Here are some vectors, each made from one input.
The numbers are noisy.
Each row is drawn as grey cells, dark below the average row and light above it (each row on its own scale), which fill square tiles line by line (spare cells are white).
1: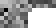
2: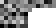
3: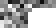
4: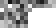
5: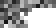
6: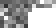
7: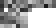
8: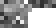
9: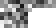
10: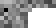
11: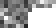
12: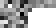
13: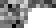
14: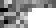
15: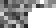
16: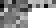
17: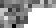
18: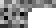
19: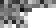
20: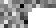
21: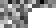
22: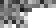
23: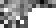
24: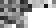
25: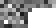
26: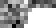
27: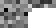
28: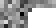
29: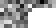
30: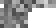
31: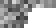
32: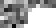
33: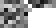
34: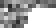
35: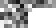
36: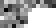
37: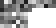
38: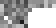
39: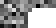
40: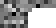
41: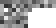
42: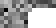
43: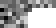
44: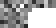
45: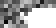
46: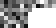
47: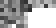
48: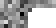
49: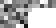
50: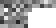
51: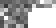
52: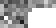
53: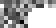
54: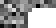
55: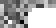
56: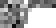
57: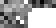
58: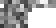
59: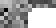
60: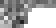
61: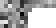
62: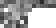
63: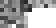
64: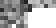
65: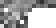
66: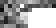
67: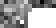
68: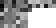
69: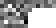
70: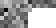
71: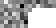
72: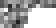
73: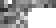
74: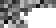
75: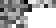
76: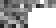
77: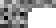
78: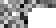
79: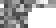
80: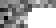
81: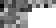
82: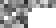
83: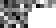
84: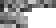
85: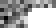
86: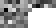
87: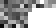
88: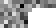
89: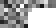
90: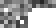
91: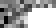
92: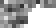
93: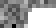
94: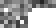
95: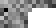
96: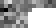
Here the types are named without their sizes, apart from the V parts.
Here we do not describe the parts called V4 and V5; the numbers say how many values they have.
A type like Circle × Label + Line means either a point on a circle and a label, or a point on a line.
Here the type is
Bool × Circle × V4 × V5.
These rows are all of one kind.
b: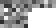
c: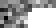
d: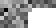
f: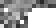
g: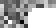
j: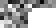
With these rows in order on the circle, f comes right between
c and j.
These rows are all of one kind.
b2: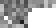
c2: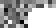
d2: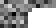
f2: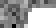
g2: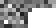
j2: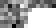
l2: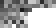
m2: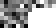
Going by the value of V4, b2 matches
c2 and m2.
